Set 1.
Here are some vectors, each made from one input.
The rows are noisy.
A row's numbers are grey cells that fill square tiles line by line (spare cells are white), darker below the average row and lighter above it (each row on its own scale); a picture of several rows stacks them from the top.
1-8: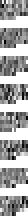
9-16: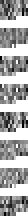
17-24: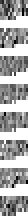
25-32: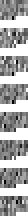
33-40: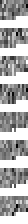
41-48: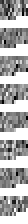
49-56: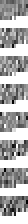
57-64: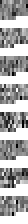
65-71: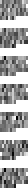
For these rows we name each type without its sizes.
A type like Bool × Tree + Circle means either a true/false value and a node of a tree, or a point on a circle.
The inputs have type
Circle × Circle + Unit.
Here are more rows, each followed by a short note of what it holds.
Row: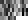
a fixed value
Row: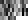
a fixed value
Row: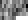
a point on each of two circles
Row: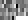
a point on each of two circles
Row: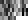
a fixed value
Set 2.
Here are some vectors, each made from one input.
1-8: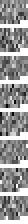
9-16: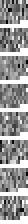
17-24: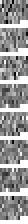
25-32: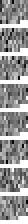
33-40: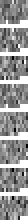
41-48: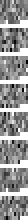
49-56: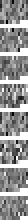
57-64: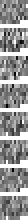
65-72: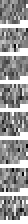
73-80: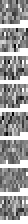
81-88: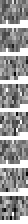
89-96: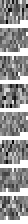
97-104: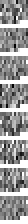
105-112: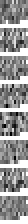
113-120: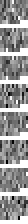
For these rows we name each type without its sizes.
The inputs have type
Circle + Line.
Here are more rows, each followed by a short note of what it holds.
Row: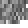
a point on a line
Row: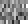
a point on a line
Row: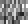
a point on a line
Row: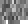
a point on a line
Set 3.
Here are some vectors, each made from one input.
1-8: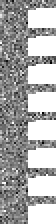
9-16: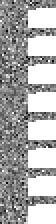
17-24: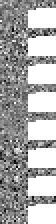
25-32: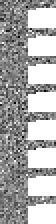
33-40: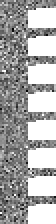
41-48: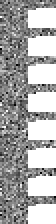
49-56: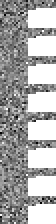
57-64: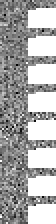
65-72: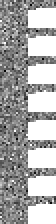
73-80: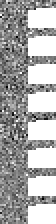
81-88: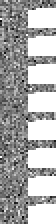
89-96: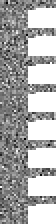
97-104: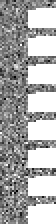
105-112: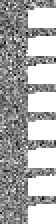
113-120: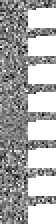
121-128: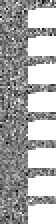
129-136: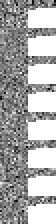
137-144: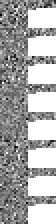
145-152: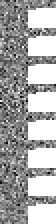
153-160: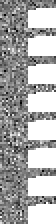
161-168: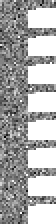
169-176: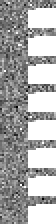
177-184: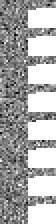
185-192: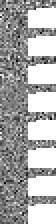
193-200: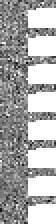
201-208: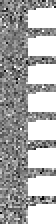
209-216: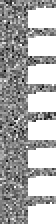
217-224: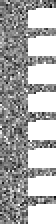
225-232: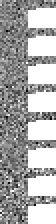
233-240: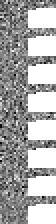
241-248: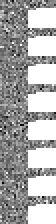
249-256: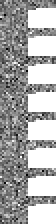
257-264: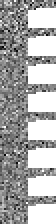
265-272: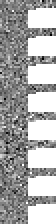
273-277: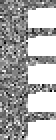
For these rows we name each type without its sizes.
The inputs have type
Circle × Circle.
